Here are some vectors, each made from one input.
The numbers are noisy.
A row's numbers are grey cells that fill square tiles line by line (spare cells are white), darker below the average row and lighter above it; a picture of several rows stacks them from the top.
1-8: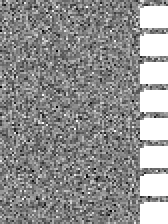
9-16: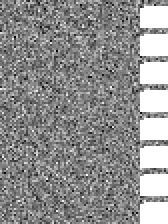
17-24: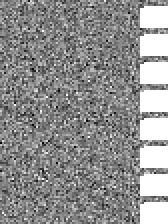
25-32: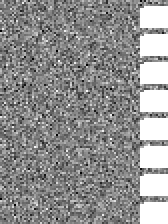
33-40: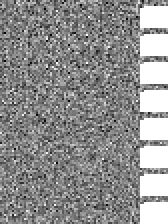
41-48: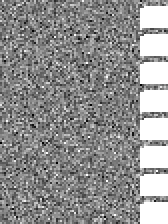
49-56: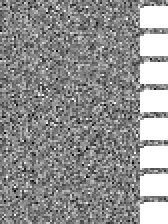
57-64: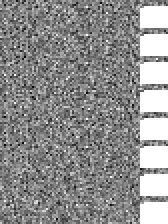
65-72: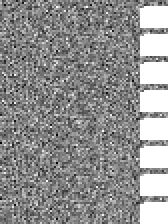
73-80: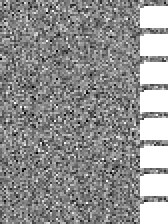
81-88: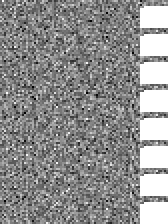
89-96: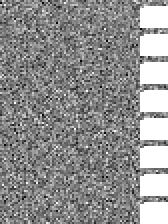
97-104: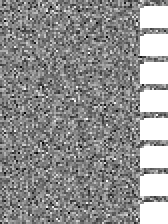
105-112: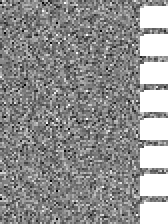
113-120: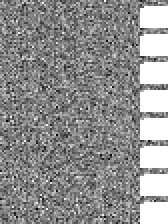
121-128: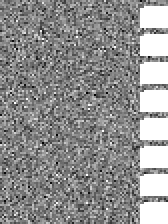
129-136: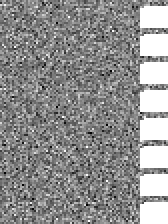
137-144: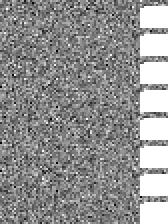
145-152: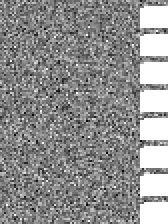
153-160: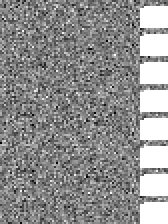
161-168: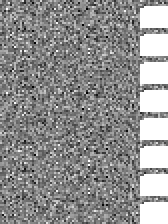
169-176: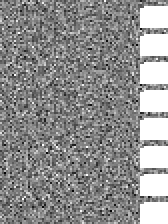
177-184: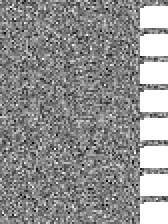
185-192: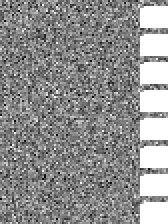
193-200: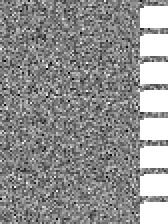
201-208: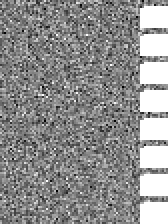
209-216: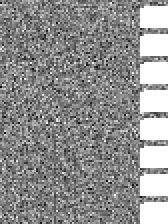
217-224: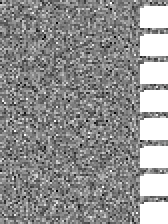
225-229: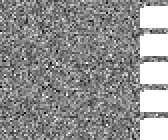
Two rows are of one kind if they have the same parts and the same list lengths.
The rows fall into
3 kinds.
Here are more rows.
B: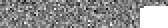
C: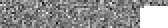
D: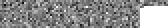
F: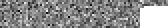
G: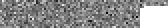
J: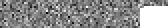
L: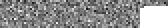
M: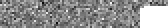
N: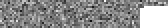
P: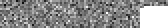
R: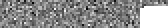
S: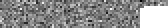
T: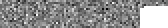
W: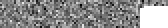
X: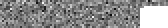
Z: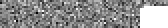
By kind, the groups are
B, D, F, J, L, P, R, T
C, G, M, N, S, X
W, Z

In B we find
a point on a 14-point line.
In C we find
a node of a 7-node tree and a true/false value.
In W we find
a true/false value.
